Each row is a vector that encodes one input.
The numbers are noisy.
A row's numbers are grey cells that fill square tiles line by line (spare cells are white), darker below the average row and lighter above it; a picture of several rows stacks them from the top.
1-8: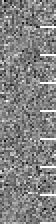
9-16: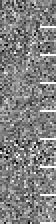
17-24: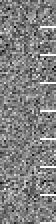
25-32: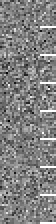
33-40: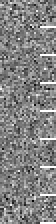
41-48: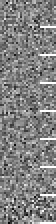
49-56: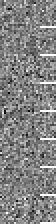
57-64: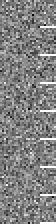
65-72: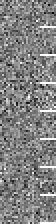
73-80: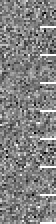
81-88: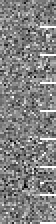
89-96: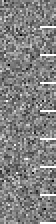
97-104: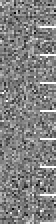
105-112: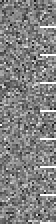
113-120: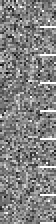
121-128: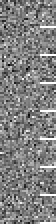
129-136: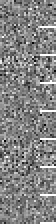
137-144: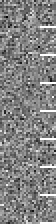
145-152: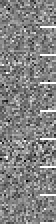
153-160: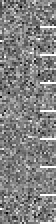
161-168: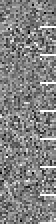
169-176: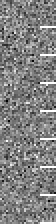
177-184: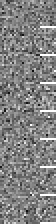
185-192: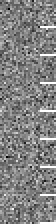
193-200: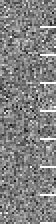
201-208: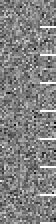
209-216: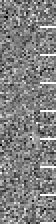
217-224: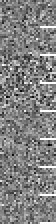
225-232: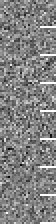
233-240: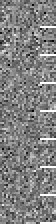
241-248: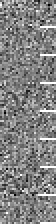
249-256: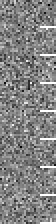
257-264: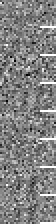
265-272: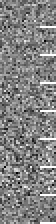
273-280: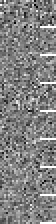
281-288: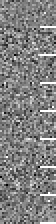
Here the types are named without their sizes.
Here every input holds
a point on a circle, together with either a point on a circle and a node of a tree, or a label.
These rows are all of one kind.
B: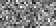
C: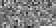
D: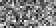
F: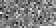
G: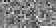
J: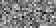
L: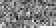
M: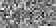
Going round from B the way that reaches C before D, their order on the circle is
B, M, G, J, L, F, C, D.
